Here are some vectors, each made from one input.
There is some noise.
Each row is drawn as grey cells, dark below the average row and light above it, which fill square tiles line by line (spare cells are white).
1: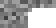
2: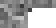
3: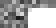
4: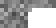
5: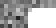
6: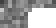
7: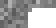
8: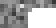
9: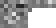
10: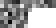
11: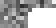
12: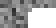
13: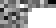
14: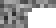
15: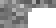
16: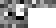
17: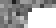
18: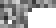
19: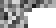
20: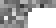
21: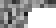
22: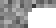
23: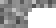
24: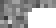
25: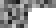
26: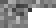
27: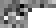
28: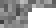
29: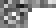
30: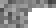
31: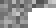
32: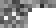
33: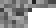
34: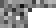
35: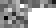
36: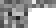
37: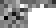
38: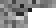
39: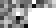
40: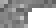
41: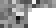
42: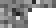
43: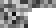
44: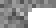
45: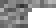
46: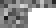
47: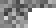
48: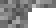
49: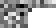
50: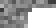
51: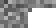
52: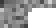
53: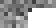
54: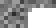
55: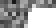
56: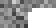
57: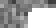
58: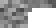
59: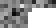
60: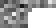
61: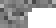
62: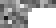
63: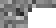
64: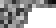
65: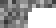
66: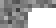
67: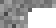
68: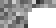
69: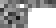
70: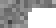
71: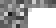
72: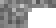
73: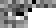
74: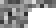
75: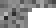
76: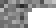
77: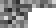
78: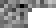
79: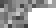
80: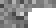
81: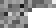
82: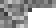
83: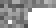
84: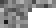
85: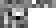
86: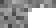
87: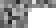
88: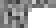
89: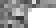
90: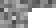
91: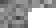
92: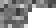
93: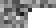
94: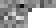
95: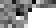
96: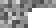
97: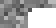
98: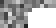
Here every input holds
a point on a 5-point circle, together with either a point on a 5-point circle, or a point on a 6-point line.
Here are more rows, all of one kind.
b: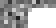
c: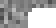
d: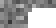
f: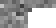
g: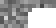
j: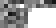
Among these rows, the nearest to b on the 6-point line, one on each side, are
f and j.
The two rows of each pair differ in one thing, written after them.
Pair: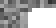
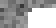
the place on the 6-point line
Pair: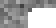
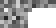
the place on the 5-point circle
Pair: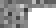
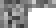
the place on the 6-point line
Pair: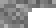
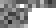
the place on the 5-point circle
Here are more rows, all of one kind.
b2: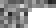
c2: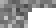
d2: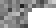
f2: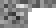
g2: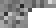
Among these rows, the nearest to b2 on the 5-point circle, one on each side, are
c2 and d2.
